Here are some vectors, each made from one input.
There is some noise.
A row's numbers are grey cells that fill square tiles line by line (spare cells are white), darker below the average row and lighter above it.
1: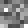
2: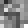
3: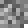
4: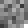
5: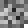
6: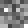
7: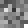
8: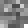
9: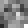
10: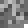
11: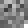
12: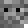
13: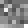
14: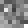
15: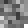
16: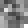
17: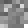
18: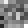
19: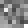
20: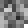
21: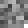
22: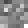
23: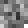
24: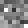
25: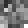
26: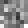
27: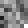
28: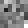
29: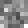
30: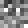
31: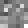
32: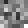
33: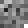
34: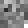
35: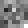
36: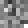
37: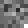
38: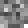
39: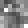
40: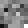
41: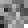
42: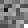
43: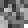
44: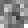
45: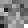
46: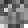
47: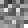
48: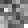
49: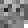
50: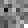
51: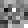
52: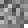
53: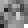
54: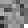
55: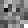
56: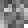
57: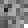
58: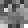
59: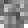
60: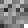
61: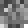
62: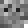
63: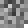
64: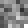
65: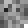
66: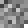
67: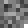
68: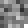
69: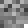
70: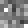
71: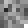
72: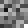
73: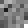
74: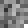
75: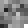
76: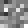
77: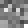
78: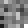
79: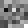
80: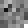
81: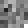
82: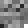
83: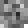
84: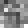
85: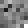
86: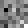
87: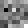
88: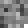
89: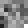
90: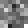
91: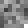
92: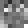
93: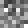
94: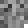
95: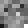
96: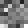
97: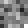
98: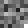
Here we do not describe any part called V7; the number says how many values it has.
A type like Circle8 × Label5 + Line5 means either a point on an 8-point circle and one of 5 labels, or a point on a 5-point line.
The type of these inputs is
Bool × (Line5 + V7).
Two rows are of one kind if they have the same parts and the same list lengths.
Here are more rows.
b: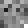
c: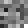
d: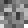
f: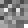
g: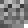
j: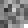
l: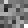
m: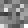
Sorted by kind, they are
b, d, g, j, l, m
c, f

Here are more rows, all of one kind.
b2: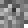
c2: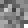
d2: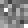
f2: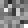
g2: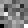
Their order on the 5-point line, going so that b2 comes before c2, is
f2, g2, b2, c2, d2.
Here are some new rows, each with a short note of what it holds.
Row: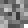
a true/false value and a value of V7
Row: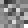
a point on a 5-point line and a true/false value
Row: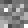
a true/false value and a value of V7
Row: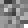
a point on a 5-point line and a true/false value
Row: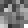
a true/false value and a value of V7
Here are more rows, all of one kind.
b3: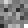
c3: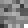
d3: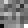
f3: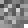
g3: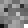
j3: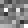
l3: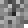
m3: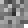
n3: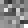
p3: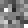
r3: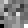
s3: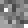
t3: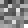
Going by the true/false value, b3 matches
c3, d3, g3 and r3.
